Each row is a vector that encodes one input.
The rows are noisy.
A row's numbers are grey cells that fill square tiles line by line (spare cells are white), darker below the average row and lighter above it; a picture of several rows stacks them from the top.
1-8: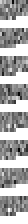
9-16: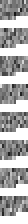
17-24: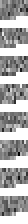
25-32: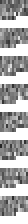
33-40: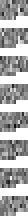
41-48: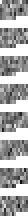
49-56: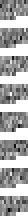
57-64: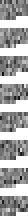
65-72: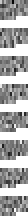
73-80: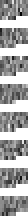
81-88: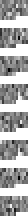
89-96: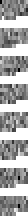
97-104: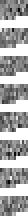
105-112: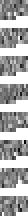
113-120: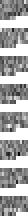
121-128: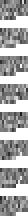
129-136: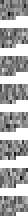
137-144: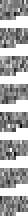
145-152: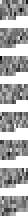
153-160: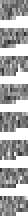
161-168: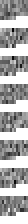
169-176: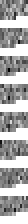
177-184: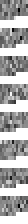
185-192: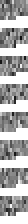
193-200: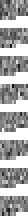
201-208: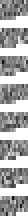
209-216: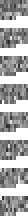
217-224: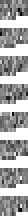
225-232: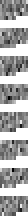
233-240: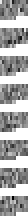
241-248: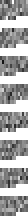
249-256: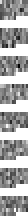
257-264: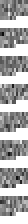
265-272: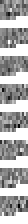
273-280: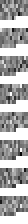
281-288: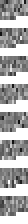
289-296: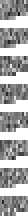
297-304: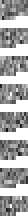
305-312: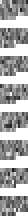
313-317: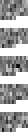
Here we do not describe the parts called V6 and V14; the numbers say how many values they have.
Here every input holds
a point on a 9-point line and a value of V6, together with either a point on a 5-point line and a true/false value, or a value of V14.
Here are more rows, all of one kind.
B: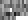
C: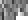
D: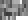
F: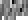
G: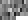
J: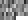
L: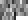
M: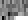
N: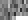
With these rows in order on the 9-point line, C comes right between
M and N.
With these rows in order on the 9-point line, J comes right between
F and L.
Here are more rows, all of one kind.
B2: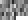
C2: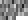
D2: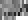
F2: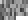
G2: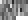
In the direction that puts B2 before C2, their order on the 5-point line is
G2, D2, B2, F2, C2.
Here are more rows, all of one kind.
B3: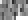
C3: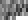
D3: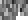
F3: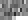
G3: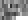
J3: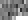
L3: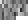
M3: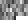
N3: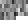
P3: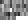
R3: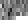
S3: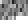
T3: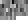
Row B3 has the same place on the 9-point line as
F3, G3, L3 and N3.
